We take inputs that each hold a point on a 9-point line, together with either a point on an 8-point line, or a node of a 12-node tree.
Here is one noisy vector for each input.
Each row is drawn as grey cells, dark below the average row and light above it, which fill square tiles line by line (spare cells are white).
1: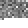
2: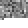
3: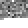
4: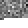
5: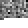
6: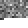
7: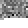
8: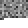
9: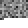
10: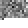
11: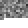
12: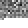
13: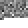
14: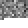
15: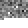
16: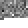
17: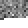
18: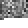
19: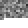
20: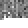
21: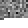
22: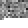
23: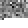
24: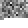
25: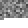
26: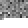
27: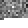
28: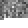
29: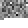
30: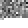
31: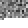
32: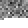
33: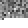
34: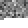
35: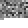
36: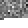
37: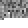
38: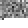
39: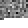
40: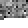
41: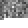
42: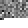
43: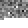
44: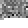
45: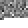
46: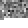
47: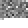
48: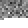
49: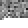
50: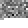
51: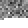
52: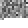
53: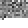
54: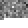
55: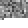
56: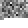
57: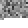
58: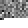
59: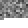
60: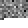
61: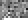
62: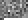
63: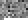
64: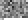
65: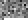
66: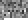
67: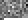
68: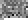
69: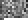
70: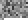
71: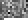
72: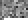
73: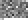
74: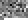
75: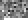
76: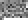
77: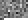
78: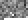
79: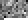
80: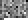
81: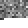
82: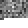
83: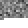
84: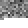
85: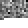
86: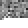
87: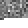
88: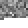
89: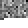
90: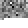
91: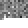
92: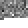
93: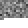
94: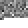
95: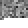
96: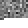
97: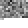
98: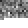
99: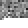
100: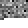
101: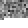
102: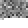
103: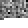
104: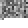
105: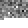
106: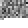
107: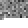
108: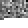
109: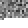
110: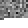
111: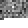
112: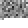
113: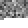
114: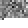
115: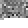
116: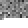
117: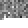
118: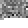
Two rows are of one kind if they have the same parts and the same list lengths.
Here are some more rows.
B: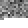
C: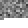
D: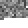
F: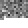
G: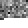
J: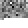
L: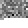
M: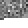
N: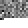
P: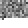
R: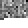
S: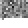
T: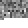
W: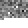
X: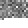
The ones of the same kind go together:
B, C, F, L, M, W, X
D, G, J, N, P, R, S, T

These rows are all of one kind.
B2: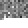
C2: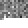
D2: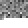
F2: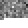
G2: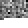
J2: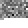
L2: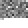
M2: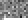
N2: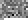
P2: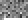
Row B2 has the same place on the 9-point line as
C2, D2, M2 and P2.
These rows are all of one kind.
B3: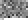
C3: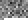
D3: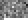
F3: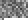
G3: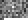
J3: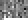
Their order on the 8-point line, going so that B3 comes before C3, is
F3, B3, C3, D3, G3, J3.
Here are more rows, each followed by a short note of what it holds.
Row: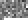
a point on a 9-point line and a node of a 12-node tree
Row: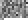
a point on a 9-point line and a node of a 12-node tree
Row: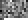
a point on an 8-point line and a point on a 9-point line
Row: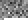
a point on an 8-point line and a point on a 9-point line
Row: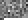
a point on an 8-point line and a point on a 9-point line
